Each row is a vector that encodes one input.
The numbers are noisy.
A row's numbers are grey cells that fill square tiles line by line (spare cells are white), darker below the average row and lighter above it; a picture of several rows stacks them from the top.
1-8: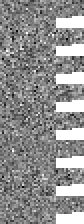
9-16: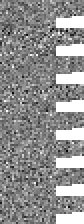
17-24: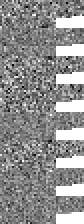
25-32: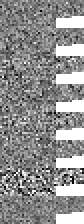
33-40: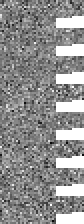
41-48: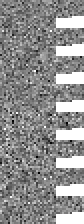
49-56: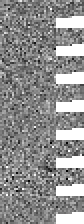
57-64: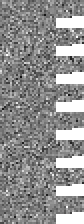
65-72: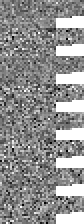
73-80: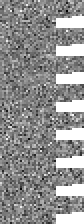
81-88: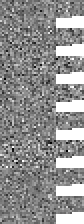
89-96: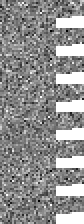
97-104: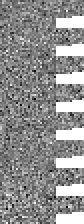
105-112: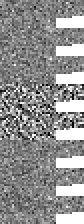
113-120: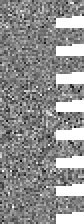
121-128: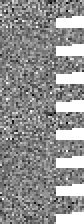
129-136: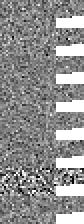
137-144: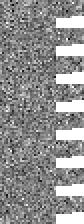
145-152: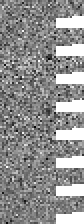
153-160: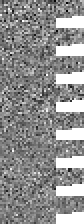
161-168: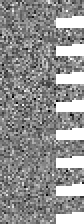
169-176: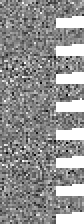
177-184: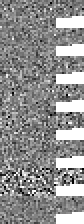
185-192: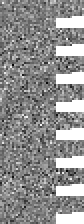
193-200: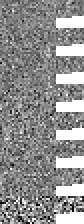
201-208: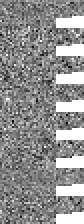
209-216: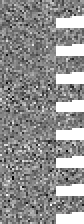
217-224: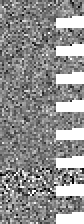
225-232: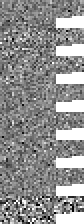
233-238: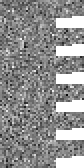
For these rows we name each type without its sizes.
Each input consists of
a list of points on a circle.
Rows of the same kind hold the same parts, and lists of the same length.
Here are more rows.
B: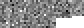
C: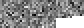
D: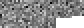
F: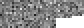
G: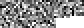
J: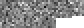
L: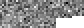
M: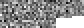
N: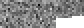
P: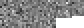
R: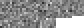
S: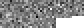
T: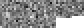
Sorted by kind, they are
B, F, N, T
C, M
D, J, L, P, R, S
G

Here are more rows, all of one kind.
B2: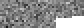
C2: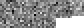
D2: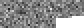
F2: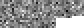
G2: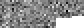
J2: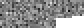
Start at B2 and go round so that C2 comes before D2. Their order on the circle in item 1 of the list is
B2, J2, C2, F2, G2, D2.
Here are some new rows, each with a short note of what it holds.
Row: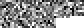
the empty list
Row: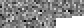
a list of three items
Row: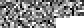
the empty list
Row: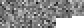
a list of two items
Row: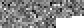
a list of three items
